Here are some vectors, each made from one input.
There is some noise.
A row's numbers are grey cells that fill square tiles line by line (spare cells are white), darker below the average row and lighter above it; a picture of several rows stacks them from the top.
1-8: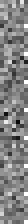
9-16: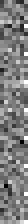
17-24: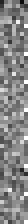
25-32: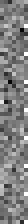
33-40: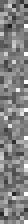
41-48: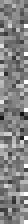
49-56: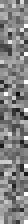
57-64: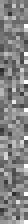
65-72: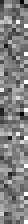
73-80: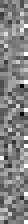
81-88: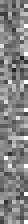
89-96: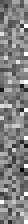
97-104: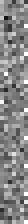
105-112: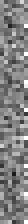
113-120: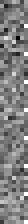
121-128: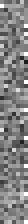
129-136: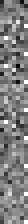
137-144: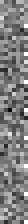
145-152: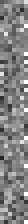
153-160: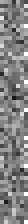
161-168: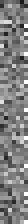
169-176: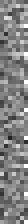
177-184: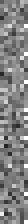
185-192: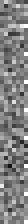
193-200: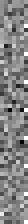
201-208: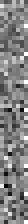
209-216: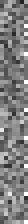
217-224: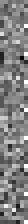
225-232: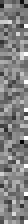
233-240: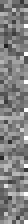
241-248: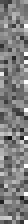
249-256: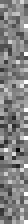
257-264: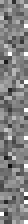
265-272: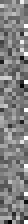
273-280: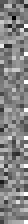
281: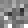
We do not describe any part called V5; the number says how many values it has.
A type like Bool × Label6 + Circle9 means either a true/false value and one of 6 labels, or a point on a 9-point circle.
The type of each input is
Bool × V5 + List3(Line6).
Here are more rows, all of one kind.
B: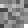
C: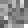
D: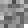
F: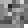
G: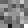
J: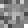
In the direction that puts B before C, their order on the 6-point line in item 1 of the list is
D, F, G, J, B, C.
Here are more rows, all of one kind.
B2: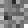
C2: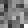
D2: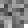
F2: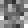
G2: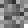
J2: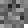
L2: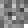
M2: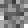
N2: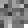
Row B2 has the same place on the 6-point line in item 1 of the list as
F2, G2 and M2.
